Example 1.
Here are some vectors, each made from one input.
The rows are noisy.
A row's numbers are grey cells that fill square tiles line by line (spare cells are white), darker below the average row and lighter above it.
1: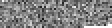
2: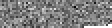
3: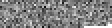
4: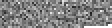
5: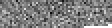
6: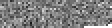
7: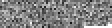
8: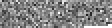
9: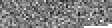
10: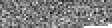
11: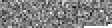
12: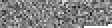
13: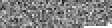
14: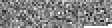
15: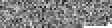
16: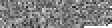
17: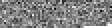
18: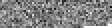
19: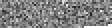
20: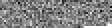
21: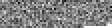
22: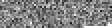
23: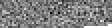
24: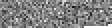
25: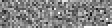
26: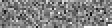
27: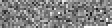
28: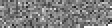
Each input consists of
a point on a 6-point line.
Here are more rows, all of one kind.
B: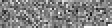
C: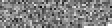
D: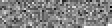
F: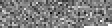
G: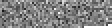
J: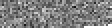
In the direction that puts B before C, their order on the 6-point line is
B, G, J, F, D, C.
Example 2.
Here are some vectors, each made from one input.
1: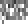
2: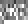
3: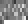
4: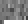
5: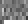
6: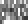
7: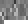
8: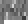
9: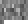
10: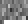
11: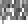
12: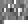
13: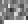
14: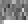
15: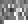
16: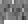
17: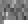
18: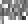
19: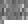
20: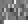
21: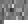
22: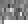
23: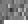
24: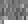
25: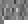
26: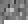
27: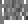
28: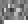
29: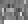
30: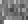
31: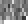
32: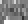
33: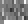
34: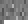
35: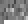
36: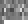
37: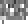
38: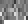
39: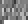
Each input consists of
a node of an 8-node tree.
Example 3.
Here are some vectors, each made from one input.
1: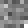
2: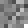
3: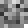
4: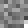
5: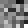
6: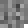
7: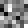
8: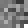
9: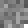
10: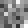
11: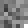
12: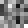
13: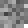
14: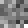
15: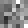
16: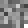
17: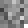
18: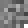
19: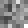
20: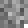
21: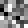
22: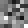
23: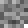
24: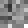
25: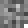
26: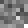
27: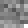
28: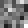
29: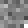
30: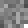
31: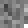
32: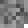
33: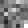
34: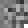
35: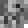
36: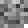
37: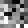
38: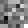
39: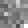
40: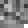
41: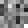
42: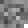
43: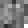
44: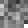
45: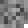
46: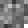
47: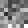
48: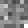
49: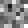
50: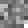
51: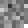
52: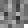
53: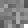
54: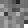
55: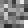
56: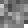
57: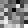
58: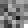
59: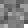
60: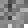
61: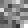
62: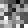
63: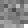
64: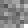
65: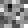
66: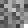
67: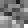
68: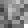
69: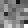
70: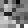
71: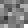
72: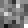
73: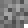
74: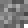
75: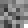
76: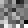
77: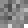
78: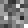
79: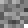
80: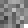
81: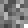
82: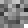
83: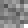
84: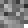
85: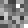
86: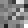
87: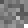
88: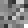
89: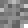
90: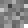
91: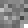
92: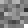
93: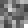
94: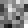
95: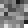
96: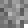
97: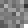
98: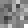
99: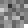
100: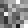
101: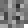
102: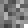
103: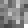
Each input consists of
one of 11 labels.
